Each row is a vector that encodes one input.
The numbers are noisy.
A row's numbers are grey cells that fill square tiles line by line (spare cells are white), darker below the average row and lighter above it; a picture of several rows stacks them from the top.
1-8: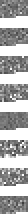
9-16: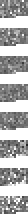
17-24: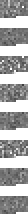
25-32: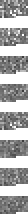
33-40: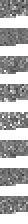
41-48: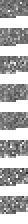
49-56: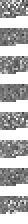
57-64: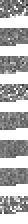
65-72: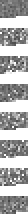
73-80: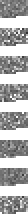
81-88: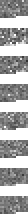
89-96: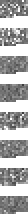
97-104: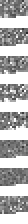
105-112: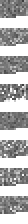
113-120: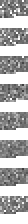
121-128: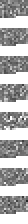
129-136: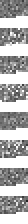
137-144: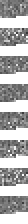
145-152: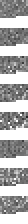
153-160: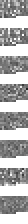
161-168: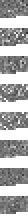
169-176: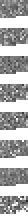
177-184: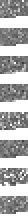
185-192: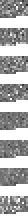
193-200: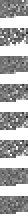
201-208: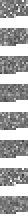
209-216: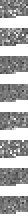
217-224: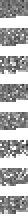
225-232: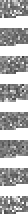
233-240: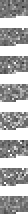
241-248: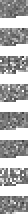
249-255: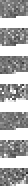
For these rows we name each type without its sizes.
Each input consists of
three true/false values.
